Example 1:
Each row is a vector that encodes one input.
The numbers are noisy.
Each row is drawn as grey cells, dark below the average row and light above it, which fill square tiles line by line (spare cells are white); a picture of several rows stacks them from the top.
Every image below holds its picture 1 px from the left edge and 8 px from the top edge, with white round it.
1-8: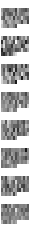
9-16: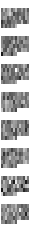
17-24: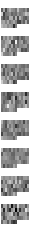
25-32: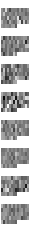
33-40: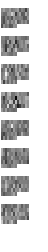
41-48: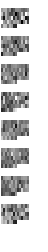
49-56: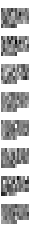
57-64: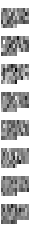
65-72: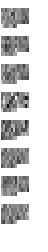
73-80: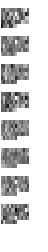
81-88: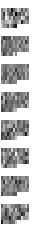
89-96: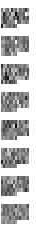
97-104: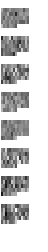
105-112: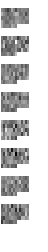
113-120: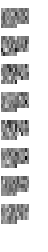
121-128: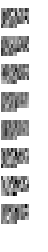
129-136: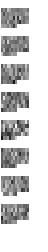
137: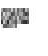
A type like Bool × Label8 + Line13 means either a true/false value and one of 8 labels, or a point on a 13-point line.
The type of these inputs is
Circle9 + Circle11 + Unit.
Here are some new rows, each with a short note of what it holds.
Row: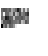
a fixed value
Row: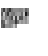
a point on an 11-point circle
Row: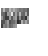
a point on an 11-point circle
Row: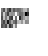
a point on an 11-point circle
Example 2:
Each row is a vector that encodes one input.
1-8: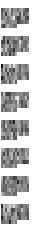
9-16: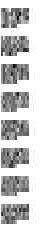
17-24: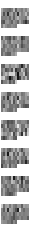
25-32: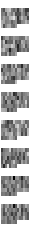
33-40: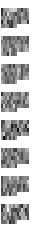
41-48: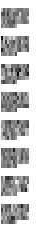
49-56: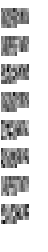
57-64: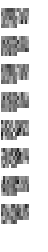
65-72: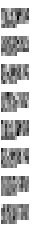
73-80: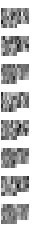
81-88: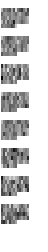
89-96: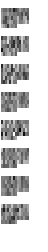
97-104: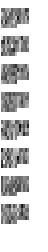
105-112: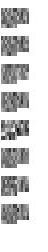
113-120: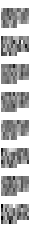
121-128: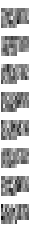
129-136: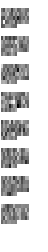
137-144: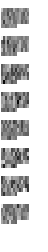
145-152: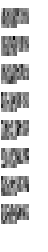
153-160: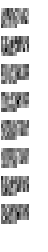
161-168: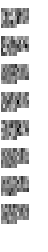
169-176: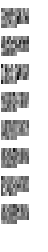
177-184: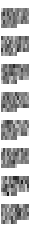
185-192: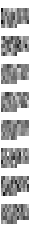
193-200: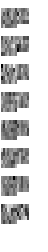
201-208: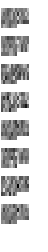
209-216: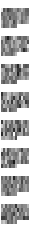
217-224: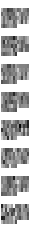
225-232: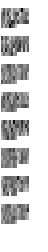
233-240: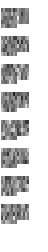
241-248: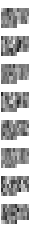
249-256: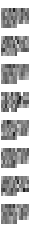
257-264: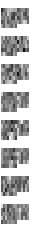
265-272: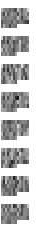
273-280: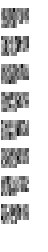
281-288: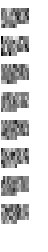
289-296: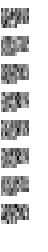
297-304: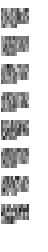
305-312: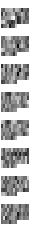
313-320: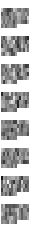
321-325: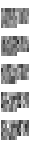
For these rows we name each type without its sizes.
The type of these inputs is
Circle + Line × Line + Unit.
